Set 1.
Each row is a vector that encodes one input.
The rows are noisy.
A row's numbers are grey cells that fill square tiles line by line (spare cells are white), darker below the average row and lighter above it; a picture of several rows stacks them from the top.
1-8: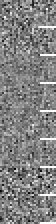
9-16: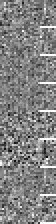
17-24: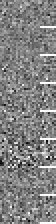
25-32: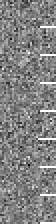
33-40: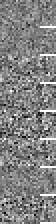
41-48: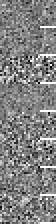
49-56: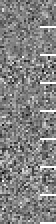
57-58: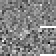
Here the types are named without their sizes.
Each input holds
a list of points on a line.
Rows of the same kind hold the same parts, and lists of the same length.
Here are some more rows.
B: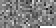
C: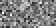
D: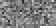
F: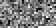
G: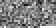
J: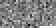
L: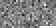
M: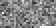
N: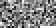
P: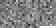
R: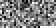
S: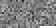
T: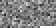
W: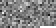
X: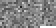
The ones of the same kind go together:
B, C, D, F, S, T, W
G, N
J, L, M, P, R, X

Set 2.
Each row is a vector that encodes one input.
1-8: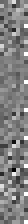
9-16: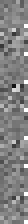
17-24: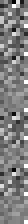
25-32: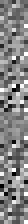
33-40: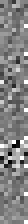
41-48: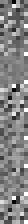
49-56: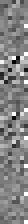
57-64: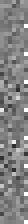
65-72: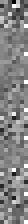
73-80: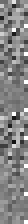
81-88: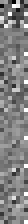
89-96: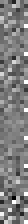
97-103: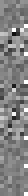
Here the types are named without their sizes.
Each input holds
a list of points on a line.
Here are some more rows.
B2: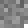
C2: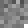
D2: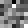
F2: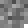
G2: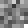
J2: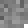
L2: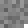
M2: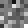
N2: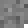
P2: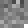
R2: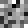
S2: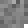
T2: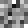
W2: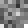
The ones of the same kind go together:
B2, C2, J2, P2
D2, W2
F2, G2, L2, M2, N2, R2, S2, T2

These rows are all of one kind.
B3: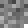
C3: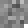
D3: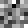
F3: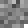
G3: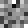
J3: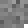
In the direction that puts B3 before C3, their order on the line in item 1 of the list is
D3, B3, C3, F3, J3, G3.
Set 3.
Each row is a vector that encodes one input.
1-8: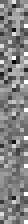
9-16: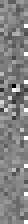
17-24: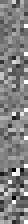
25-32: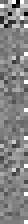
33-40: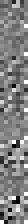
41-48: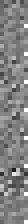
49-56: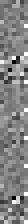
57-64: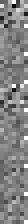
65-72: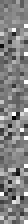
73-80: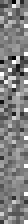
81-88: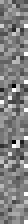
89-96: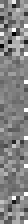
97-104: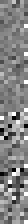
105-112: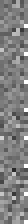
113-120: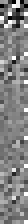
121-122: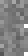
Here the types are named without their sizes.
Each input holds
a list of points on a line.
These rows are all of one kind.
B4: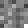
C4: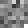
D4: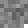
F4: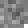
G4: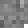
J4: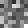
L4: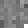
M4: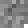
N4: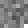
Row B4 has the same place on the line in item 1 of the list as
C4 and L4.
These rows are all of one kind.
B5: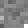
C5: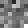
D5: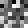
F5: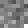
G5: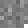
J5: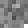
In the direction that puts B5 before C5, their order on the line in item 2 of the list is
D5, J5, B5, F5, G5, C5.
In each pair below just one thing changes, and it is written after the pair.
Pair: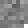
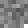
the place on the line in item 1 of the list
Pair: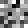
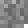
the place on the line in item 1 of the list
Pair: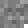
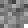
the place on the line in item 1 of the list
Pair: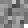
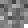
the place on the line in item 1 of the list
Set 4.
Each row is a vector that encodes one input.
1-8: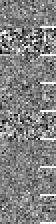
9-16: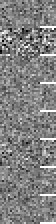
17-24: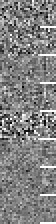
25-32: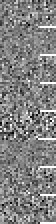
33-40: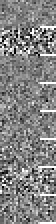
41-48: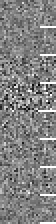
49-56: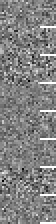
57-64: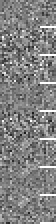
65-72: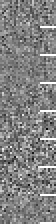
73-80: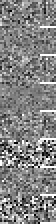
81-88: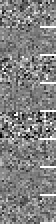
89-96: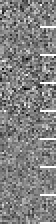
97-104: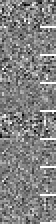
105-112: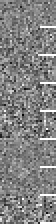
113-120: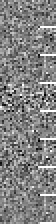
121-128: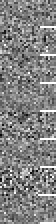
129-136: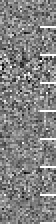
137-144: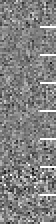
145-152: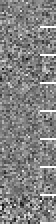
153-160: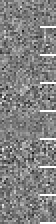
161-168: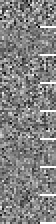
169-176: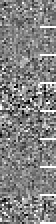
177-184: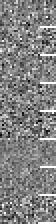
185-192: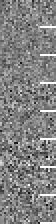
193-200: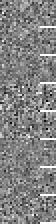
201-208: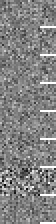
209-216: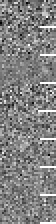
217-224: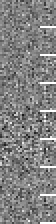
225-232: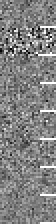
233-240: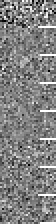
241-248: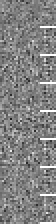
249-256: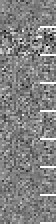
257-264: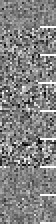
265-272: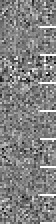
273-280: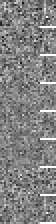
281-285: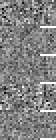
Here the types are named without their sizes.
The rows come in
3 kinds.
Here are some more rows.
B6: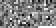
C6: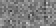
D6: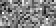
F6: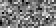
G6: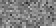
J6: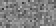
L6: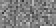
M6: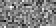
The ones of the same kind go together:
B6, D6, G6
C6, F6, J6, L6
M6

